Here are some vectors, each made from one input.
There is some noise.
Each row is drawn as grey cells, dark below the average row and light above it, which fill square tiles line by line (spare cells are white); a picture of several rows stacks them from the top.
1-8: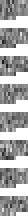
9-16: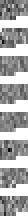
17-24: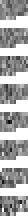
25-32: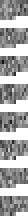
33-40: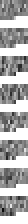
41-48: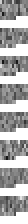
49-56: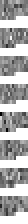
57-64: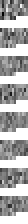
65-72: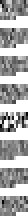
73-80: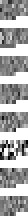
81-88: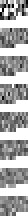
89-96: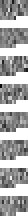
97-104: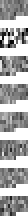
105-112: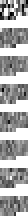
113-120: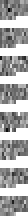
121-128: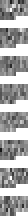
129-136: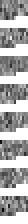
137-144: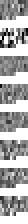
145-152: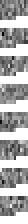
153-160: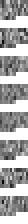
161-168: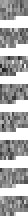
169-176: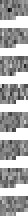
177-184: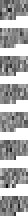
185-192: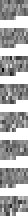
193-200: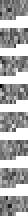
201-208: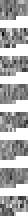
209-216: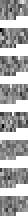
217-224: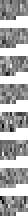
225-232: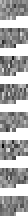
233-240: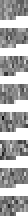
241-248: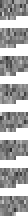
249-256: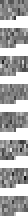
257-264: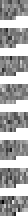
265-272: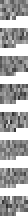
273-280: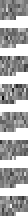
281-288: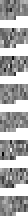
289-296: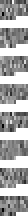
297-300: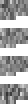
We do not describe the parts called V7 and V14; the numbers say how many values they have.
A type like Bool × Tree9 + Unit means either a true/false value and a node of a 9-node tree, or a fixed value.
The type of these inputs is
(Bool × Circle6 + V14) × V7 + Unit.
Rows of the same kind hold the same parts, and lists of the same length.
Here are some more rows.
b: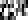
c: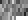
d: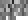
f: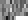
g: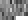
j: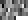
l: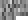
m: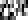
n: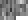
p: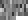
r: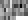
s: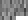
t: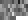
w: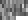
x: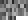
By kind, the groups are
b, m
c, d, l, n, p, r, s, w
f, g, j, t, x

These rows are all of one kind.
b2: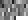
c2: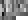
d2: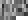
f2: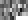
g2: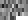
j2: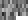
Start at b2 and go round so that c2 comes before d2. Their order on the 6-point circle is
b2, c2, j2, d2, g2, f2.
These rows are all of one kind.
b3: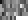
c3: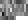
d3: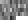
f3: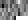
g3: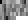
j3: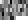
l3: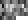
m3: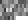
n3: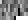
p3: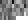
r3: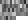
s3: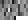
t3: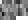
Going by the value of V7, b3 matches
g3 and r3.
